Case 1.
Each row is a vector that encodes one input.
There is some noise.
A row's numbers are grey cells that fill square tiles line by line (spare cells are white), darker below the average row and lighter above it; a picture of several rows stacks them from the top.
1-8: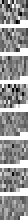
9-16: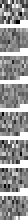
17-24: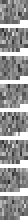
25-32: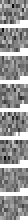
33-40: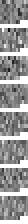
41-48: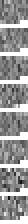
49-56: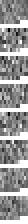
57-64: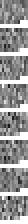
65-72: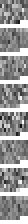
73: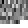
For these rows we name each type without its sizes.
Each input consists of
a node of a tree.
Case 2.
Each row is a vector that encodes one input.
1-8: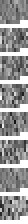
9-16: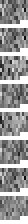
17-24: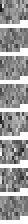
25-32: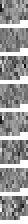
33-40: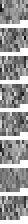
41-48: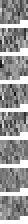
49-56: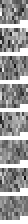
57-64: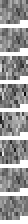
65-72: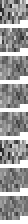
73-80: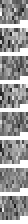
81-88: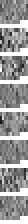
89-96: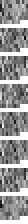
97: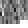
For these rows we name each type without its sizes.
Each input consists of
a node of a tree.
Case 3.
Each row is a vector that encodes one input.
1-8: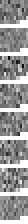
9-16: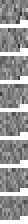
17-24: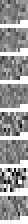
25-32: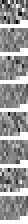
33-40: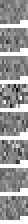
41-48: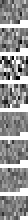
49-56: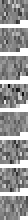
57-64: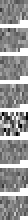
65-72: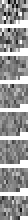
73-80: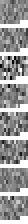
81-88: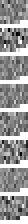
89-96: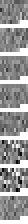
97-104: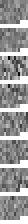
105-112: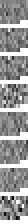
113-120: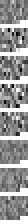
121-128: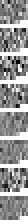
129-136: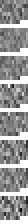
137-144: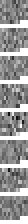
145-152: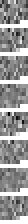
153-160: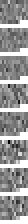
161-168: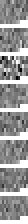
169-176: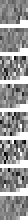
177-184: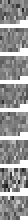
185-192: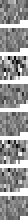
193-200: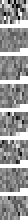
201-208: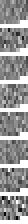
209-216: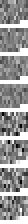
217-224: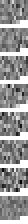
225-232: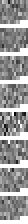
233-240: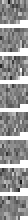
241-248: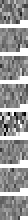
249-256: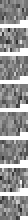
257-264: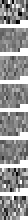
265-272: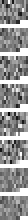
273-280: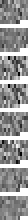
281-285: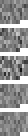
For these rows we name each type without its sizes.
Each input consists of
either a fixed value, or a node of a tree.
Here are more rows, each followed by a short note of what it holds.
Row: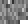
a node of a tree
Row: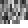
a fixed value
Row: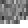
a node of a tree
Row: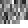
a fixed value
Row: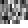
a fixed value
